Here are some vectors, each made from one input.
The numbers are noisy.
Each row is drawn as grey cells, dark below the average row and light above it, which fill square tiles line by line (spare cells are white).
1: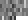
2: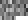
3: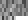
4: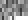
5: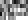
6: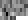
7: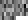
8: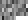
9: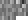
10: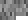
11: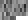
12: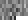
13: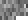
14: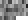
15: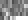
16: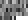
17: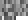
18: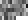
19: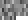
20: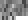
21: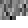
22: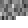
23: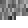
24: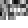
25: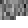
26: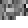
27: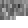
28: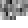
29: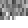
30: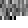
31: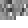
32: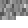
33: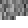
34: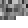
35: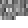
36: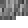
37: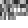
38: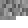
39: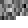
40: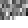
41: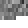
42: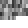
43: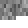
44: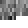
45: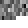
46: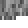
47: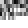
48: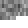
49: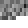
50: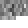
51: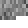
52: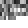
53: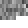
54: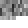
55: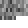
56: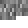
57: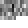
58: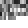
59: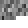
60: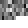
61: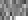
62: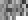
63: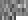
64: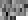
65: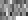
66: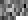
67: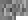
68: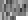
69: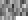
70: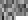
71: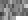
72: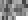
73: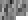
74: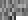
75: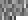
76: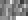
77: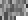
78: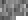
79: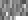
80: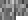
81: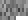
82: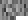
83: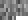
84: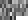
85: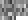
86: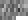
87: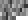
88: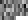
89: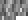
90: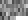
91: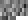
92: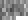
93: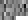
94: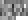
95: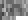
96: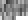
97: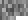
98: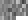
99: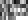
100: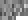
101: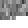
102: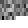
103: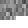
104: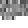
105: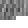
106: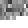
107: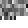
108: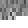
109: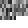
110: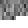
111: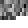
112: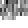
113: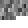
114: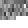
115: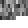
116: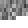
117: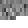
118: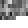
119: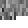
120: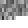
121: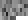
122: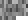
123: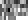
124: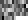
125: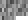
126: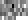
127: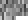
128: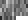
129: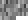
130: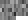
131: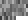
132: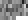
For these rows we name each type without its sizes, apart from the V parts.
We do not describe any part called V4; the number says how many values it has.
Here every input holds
a list of items, each a true/false value and a value of V4.
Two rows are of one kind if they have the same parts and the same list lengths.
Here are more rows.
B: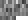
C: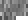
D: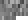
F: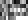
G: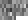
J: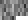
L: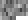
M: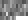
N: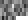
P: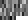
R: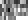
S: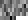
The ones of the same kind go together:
B, C, D, G, M, P
F, R
J, L, N, S

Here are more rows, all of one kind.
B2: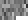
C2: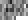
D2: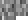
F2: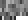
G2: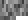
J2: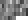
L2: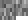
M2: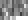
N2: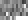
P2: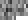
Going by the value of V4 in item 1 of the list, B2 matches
D2 and F2.
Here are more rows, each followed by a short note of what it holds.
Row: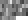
a list of two items
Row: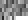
a list of one item
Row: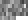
a list of two items
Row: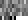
a list of two items
